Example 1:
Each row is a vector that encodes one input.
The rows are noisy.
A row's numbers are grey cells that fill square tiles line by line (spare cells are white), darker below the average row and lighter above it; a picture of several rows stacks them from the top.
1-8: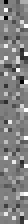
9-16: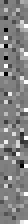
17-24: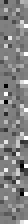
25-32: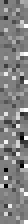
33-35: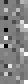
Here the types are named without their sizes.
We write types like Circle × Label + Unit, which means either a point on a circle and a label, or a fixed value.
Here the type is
Line.
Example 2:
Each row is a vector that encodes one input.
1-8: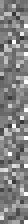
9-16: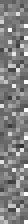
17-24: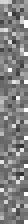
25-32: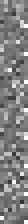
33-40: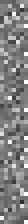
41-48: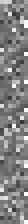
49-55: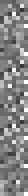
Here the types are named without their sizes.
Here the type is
Line × Line + Unit.
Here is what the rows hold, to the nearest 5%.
About 15% of them hold a fixed value. The rest hold a point on each of two lines.
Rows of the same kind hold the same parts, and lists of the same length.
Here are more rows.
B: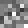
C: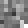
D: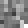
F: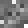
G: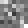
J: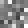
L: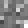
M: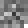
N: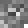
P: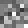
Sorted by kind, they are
B, P
C, D, F, G, J, L, M, N

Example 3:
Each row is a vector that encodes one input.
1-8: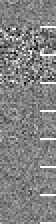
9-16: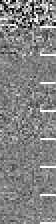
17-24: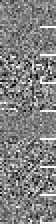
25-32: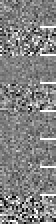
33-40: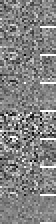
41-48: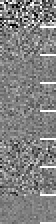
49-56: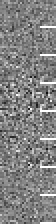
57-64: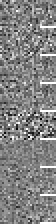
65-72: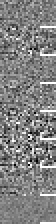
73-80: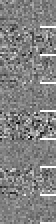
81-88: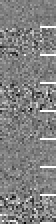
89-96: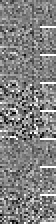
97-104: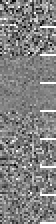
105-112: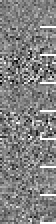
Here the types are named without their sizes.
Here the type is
Line.
